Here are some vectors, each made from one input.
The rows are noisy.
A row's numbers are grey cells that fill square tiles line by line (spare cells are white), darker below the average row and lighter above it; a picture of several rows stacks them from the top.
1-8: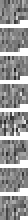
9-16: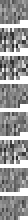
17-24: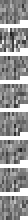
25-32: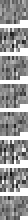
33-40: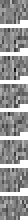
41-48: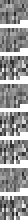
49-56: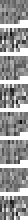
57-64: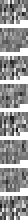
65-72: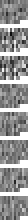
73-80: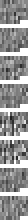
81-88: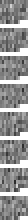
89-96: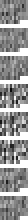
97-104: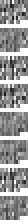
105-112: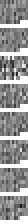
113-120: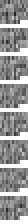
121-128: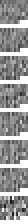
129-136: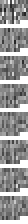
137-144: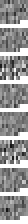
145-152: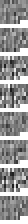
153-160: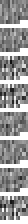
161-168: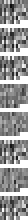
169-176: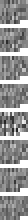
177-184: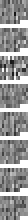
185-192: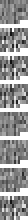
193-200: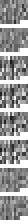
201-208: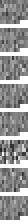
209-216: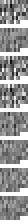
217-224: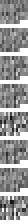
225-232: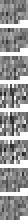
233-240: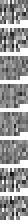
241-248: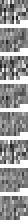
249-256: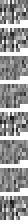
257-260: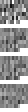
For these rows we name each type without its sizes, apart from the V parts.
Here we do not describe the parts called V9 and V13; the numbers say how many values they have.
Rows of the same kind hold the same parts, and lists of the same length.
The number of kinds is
2.
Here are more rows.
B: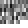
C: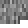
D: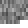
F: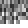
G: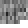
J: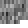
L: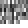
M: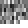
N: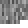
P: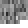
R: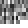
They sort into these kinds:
B, F, L, M, R
C, D, G, J, N, P

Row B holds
a value of V13.
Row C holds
a point on a line, four true/false values and a value of V9.
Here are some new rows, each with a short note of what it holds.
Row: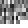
a value of V13
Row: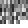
a value of V13
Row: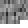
a point on a line, four true/false values and a value of V9
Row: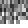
a value of V13
